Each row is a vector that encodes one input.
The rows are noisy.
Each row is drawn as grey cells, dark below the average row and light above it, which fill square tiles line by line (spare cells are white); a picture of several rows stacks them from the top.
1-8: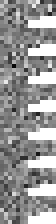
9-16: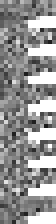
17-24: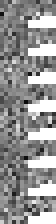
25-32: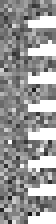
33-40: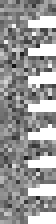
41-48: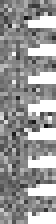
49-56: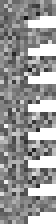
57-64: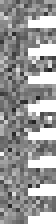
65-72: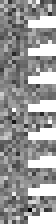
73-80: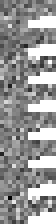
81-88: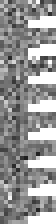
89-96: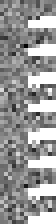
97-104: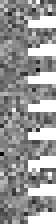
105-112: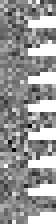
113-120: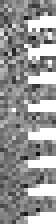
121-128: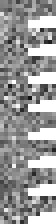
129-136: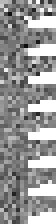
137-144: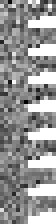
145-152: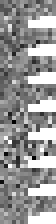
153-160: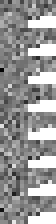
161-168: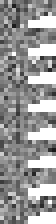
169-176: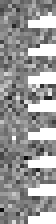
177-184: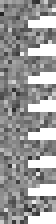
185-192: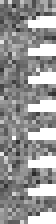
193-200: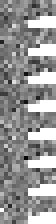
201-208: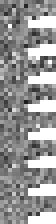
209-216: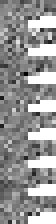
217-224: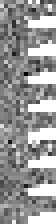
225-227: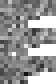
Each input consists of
either a point on a 4-point line, or a point on a 5-point line, or a list of up to three points on an 8-point circle.
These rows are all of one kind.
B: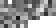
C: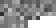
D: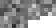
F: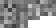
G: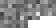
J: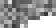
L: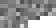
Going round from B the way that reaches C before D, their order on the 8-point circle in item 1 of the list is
B, C, L, J, D, F, G.
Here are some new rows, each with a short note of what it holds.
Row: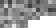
a list of three items
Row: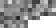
a list of two items
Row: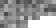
a list of three items
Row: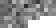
a list of three items
